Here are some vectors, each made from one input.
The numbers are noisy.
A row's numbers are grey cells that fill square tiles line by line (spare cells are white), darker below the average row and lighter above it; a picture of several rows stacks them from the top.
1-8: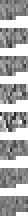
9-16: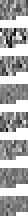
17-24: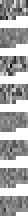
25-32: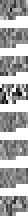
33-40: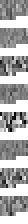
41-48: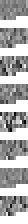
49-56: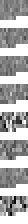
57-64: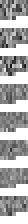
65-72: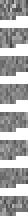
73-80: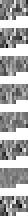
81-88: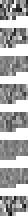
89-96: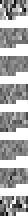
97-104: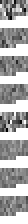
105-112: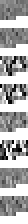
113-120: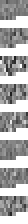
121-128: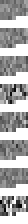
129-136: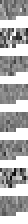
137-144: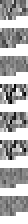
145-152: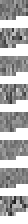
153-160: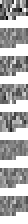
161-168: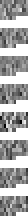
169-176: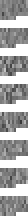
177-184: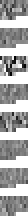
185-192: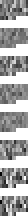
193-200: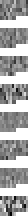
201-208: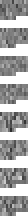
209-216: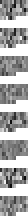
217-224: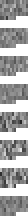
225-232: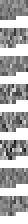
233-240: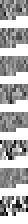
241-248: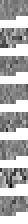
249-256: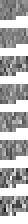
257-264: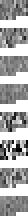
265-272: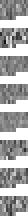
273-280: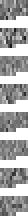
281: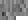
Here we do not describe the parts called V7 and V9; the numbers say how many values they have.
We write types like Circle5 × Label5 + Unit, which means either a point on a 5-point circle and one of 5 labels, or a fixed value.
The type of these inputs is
(Label6 × V7 + Line6 × V9) × Label8.
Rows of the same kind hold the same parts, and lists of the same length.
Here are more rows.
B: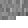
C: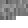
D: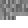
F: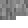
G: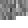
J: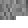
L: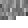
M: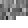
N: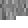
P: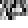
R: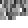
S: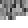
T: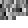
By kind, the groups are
B, C, F, J, L, M, P, R
D, G, N, S, T

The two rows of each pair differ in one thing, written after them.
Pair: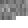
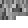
one of the two labels
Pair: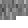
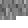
the value of V7
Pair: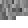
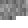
one of the two labels
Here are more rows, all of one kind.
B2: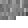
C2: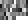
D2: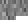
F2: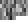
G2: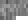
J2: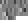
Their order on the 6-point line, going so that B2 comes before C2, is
G2, B2, C2, D2, J2, F2.
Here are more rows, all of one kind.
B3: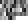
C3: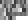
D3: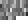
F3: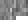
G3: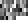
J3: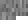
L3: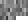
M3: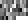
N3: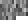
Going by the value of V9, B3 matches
C3, F3 and G3.
